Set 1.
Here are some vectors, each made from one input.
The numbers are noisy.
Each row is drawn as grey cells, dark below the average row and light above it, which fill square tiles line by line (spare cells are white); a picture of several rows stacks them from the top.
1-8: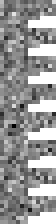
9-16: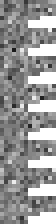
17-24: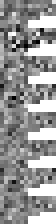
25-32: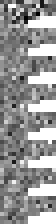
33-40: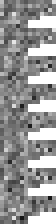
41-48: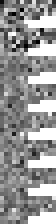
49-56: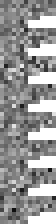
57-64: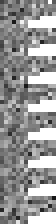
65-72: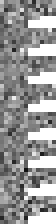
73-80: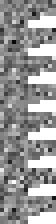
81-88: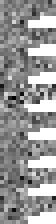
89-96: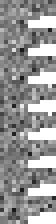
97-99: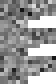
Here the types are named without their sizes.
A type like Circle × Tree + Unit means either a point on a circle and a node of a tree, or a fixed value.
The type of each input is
Bool × Bool × Bool + Unit.
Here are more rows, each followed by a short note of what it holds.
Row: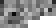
three true/false values
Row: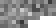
three true/false values
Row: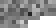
three true/false values
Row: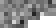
three true/false values
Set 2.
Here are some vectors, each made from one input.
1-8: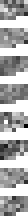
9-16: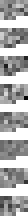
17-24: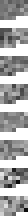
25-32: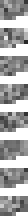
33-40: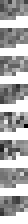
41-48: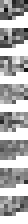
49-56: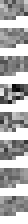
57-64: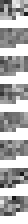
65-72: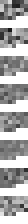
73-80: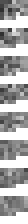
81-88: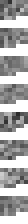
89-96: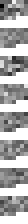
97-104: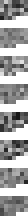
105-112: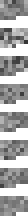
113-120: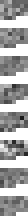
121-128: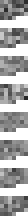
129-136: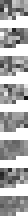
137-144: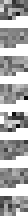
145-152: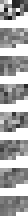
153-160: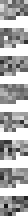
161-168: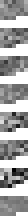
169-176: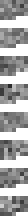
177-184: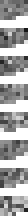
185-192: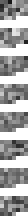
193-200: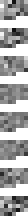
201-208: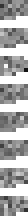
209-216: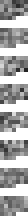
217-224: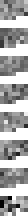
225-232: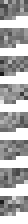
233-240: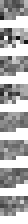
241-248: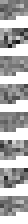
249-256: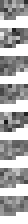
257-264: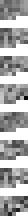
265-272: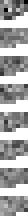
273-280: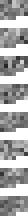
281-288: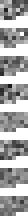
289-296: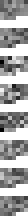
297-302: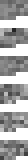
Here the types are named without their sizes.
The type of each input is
Tree.
